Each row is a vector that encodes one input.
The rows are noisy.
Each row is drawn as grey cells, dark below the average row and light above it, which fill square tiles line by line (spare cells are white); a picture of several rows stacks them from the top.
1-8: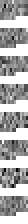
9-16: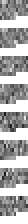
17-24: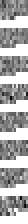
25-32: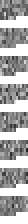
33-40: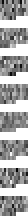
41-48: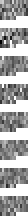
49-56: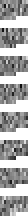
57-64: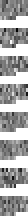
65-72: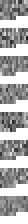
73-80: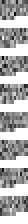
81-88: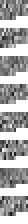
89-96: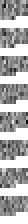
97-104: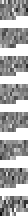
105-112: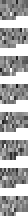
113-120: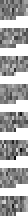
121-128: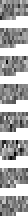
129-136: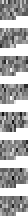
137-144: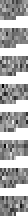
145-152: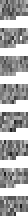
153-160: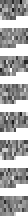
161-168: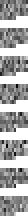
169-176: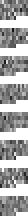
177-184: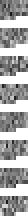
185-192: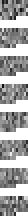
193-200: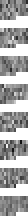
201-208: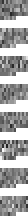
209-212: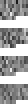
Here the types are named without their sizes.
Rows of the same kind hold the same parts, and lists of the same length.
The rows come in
2 kinds.
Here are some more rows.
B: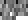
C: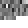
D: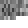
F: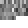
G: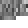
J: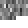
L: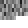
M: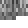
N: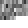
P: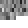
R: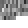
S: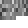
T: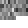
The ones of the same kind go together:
B, C, D, G, L, M, N, P, R
F, J, S, T

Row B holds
a point on a line and three true/false values.
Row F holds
a point on a line.
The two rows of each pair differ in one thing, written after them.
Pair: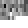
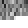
the place on the line
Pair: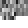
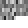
one of the three true/false values
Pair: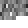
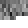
the place on the line
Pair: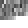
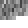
one of the three true/false values
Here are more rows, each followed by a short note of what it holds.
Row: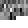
a point on a line
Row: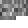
a point on a line
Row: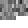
a point on a line
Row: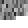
a point on a line and three true/false values
